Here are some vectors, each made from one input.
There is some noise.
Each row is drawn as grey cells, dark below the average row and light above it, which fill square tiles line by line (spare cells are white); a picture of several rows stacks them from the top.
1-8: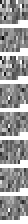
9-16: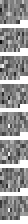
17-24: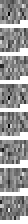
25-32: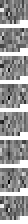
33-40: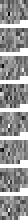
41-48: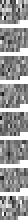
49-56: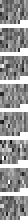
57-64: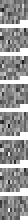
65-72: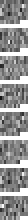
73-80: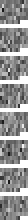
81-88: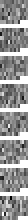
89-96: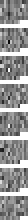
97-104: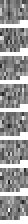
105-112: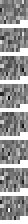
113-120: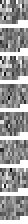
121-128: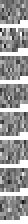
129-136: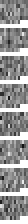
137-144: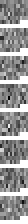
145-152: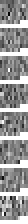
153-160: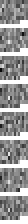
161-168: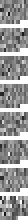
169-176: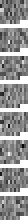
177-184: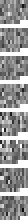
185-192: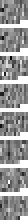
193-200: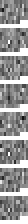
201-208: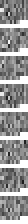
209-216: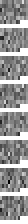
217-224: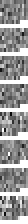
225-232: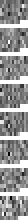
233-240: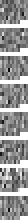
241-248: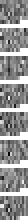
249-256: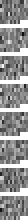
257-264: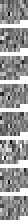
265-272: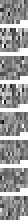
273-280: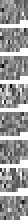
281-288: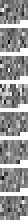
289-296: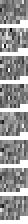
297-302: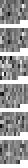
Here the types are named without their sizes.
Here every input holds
either a point on a line, or five true/false values.
